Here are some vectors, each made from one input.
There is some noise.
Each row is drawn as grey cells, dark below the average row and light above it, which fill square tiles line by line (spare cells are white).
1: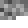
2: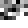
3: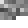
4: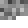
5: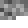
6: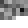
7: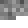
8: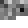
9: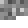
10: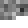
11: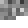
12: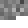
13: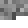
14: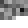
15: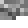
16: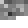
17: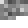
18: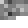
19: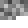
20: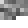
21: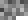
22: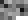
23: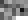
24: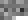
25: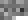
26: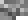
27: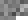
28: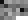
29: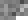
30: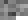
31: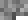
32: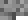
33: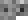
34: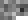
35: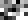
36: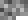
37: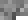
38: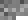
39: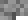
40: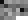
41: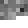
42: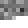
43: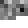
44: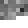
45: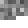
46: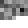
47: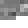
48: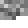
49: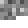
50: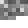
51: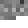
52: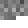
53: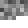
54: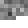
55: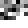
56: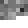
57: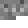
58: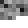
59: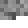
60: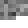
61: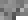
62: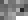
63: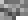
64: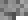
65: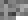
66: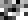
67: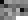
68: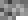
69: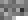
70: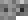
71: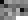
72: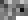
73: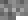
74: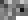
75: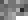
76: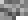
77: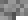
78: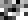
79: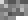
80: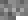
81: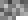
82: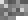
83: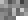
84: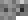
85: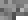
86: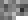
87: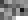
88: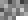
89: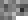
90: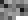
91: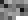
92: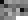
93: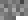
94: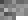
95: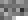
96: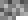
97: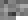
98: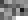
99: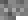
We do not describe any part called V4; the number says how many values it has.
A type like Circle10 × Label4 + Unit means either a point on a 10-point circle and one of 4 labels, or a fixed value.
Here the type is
List2(Bool × V4).
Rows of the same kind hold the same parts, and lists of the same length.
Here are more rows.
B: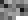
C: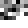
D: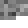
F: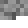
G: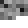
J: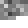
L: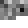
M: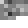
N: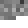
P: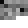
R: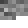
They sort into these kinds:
B, G, L, P
C
D, F, J, M, N, R

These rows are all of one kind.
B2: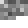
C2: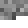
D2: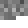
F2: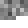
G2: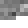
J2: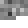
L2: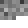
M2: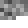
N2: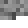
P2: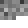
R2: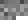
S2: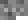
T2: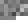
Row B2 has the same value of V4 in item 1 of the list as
G2 and T2.
